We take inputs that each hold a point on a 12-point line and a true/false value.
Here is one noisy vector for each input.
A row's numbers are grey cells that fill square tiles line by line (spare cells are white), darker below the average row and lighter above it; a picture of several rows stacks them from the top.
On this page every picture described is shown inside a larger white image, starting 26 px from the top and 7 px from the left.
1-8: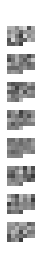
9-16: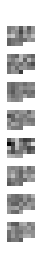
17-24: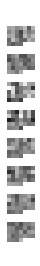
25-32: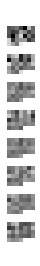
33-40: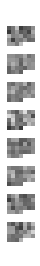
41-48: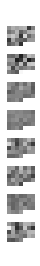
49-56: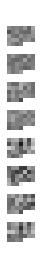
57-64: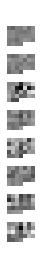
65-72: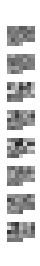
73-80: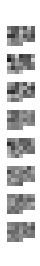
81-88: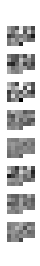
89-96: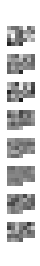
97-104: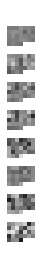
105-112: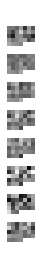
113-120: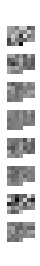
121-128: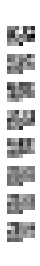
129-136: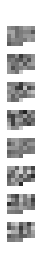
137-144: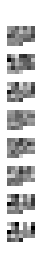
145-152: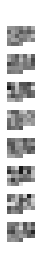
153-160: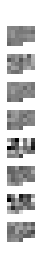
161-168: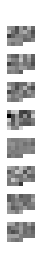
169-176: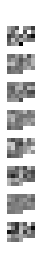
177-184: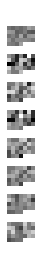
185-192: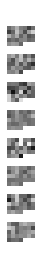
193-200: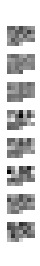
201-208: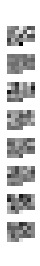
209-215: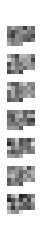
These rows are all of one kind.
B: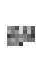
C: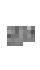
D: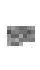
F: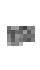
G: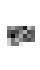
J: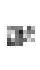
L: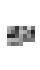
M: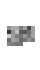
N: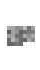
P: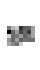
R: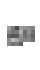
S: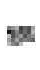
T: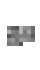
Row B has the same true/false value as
C, F, J and T.
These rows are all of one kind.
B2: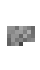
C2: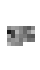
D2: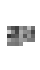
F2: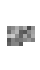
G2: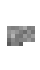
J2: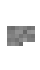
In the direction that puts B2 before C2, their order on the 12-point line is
B2, G2, F2, J2, D2, C2.
